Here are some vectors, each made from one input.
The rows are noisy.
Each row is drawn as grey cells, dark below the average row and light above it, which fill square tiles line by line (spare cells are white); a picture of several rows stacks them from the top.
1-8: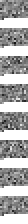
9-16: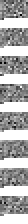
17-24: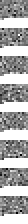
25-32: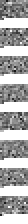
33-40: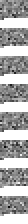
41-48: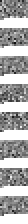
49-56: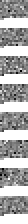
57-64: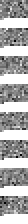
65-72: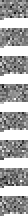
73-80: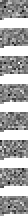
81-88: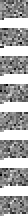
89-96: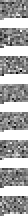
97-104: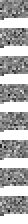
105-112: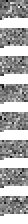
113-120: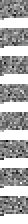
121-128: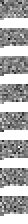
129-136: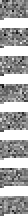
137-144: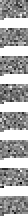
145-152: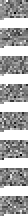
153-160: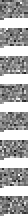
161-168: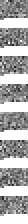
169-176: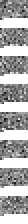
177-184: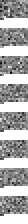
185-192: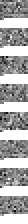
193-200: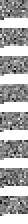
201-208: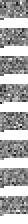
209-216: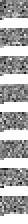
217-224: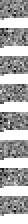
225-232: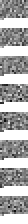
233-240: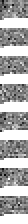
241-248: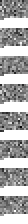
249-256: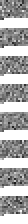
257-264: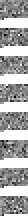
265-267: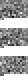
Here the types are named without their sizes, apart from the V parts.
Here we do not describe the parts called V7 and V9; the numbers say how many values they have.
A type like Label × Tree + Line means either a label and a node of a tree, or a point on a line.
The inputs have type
Bool × Bool × Bool + (Line + V7) × V9.
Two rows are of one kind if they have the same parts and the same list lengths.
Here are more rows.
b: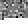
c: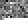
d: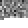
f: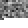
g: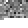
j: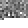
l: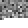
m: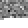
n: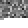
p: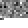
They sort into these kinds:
b, g, j, n
c, f, l, p
d, m

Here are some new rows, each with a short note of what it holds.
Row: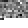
a point on a line and a value of V9
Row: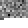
three true/false values
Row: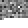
a point on a line and a value of V9
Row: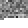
a value of V7 and a value of V9
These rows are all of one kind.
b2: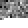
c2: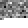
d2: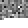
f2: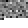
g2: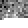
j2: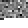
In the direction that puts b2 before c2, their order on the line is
b2, g2, d2, j2, f2, c2.
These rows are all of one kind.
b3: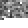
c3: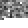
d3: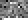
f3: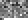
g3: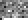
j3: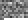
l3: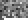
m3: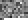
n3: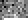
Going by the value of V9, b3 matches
c3 and l3.
